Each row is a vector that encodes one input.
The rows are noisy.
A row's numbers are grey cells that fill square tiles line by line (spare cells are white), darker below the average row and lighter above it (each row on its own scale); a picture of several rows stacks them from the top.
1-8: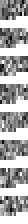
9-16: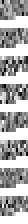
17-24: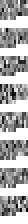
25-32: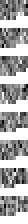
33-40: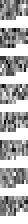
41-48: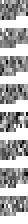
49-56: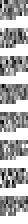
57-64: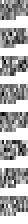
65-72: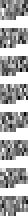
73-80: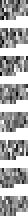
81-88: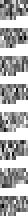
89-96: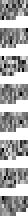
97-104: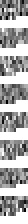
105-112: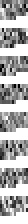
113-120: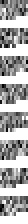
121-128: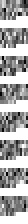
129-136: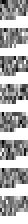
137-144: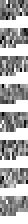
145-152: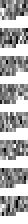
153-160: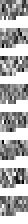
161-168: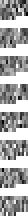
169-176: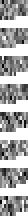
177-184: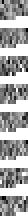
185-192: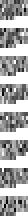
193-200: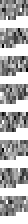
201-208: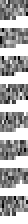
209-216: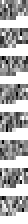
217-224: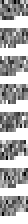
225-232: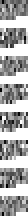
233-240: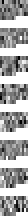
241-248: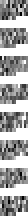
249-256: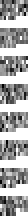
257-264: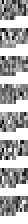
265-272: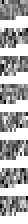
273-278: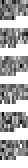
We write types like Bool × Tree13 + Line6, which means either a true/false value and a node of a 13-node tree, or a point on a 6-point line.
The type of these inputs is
Bool × Bool × Bool × Circle17 × Label10.
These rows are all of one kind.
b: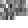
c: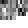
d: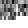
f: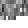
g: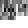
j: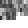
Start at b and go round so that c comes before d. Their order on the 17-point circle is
b, j, c, f, d, g.
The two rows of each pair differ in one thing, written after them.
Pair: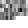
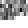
the place on the 17-point circle
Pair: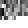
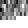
the label
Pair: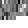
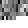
the place on the 17-point circle
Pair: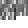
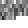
one of the three true/false values
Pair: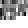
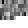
one of the three true/false values
